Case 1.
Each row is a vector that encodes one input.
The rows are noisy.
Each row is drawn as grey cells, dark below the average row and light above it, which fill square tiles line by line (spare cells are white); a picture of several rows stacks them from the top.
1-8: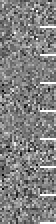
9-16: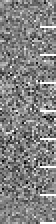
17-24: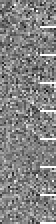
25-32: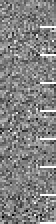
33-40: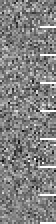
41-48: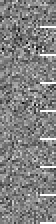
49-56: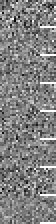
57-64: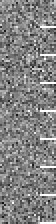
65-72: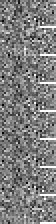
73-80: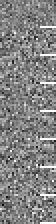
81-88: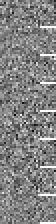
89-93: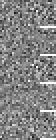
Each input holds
a node of an 11-node tree.
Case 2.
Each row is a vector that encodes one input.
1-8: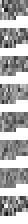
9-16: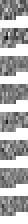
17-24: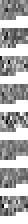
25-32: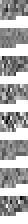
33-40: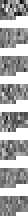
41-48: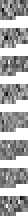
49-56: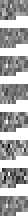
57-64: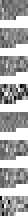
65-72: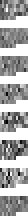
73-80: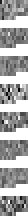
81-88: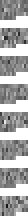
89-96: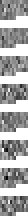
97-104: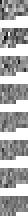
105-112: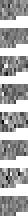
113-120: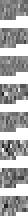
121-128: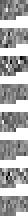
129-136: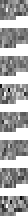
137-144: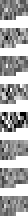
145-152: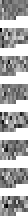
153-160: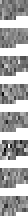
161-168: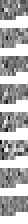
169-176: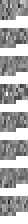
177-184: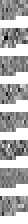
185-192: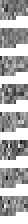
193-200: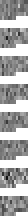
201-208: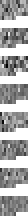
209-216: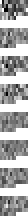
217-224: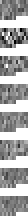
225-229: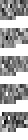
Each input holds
three true/false values.
